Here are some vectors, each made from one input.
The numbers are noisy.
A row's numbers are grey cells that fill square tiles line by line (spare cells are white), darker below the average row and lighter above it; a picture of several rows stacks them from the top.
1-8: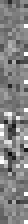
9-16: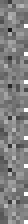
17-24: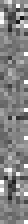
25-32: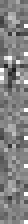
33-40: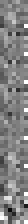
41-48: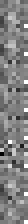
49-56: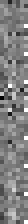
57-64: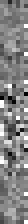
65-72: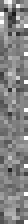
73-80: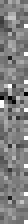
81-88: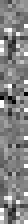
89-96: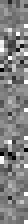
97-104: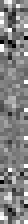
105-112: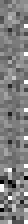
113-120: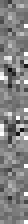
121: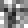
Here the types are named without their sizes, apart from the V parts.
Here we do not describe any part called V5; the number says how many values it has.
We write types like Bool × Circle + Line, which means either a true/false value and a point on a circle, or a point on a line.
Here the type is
Line + List(Bool × V5).
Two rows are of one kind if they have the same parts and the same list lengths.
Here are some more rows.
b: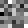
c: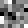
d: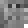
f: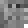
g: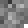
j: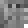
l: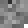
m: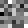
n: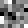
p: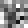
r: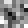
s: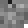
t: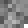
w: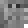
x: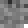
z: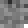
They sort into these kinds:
b, m
c, n, p, r
d, f, j, w, x, z
g, l, s, t

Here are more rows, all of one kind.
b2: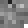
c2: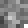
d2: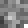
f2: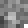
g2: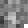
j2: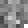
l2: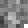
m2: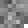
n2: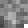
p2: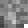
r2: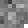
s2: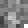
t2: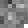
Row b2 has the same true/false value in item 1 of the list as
m2, r2 and t2.
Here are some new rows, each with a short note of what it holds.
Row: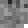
a list of one item
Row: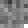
a list of one item
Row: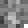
a list of two items
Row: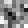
a point on a line
